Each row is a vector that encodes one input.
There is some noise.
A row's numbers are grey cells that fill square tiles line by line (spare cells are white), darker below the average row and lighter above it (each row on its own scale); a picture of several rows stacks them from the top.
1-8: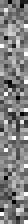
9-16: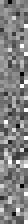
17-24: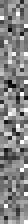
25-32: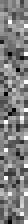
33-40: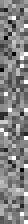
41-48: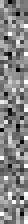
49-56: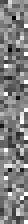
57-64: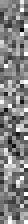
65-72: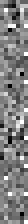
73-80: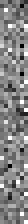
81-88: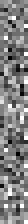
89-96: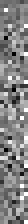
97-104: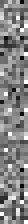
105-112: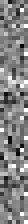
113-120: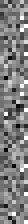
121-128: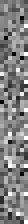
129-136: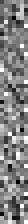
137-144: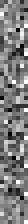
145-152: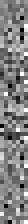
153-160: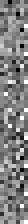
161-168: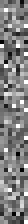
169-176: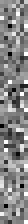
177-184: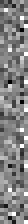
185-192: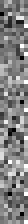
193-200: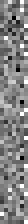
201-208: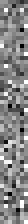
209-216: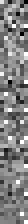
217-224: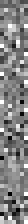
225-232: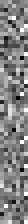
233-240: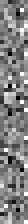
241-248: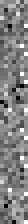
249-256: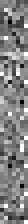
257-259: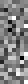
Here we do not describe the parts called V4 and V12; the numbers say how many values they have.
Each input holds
either a point on an 8-point circle, three true/false values and a value of V12, or a value of V4.
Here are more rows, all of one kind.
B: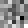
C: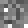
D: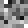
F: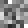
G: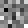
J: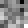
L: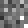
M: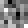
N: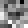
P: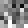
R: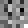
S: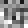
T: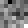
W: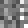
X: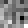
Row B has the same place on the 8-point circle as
F, G, P and W.
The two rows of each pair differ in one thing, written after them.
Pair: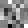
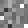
the value of V12
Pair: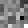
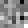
one of the three true/false values
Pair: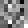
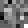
one of the three true/false values
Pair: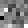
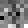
the value of V12
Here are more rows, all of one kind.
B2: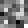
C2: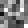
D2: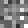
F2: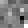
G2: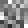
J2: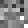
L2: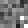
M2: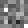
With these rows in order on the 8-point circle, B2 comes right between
C2 and M2.
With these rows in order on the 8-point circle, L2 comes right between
F2 and J2.
